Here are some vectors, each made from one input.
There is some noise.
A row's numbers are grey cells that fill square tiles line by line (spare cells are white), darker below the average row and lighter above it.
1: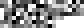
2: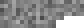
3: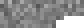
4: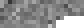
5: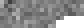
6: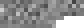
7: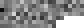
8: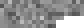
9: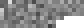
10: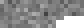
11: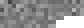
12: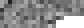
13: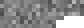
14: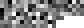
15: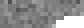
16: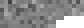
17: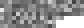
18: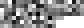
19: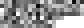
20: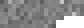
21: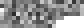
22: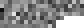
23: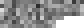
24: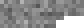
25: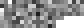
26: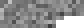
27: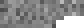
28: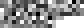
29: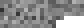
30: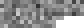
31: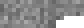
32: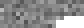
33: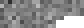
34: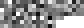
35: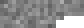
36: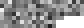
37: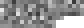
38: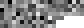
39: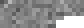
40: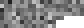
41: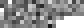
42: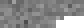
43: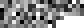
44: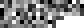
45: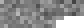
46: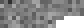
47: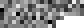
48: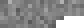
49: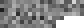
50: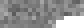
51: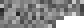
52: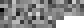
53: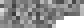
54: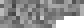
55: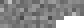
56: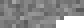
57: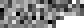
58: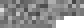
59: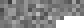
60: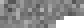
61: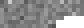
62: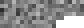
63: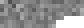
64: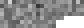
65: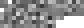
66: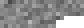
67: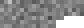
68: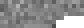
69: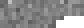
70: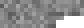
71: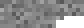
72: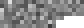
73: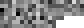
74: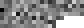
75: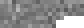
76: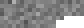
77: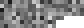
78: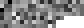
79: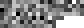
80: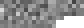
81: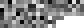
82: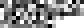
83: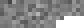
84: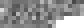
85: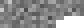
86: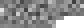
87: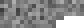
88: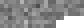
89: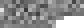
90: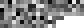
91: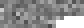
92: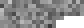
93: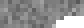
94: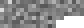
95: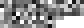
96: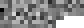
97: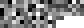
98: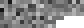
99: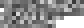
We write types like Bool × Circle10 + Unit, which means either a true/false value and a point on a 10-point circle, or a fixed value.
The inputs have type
Circle6 × (Line4 + Line6).
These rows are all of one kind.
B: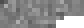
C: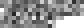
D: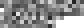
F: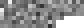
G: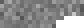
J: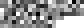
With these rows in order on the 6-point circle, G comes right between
F and J.
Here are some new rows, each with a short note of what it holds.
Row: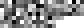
a point on a 6-point circle and a point on a 4-point line
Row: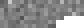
a point on a 6-point circle and a point on a 6-point line
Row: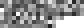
a point on a 6-point circle and a point on a 6-point line
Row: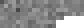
a point on a 6-point circle and a point on a 6-point line
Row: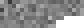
a point on a 6-point circle and a point on a 4-point line
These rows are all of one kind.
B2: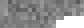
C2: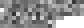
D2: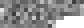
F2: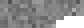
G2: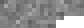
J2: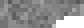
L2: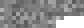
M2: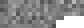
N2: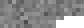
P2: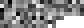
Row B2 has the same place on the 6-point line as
C2, L2 and P2.
